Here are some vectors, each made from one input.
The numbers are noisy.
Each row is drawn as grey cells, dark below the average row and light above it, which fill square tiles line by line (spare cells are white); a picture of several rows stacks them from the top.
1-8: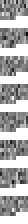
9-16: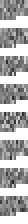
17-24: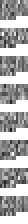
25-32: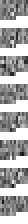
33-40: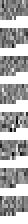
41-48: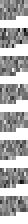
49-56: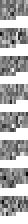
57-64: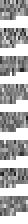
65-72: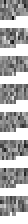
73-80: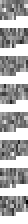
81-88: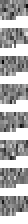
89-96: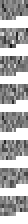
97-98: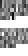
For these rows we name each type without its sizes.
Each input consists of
five true/false values.
